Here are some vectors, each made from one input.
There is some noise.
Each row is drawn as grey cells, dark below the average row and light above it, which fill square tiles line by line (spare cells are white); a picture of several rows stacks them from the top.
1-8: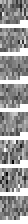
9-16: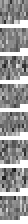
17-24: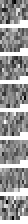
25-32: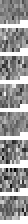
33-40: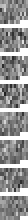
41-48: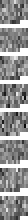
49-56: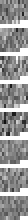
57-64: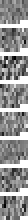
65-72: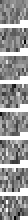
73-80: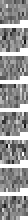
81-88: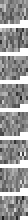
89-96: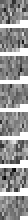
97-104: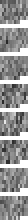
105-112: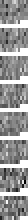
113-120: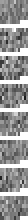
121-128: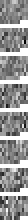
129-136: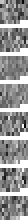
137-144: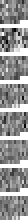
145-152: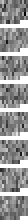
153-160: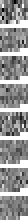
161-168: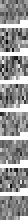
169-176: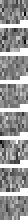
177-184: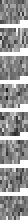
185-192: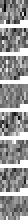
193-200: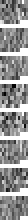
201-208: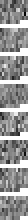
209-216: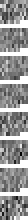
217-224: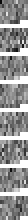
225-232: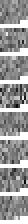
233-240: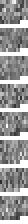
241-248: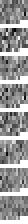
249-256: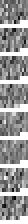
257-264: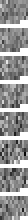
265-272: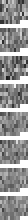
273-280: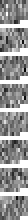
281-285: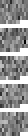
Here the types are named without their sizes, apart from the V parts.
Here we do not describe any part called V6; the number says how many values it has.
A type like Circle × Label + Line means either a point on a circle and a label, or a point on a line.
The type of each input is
Bool × Bool × Bool × V6 + List(Line).
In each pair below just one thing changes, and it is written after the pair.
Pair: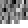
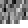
the value of V6
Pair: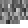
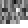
one of the three true/false values
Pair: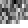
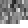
the value of V6
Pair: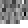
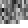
one of the three true/false values
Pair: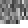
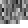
the value of V6
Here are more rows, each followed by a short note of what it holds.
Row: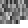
the empty list
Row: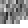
a list of two items
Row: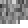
a list of one item
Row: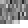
a list of three items
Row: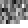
three true/false values and a value of V6
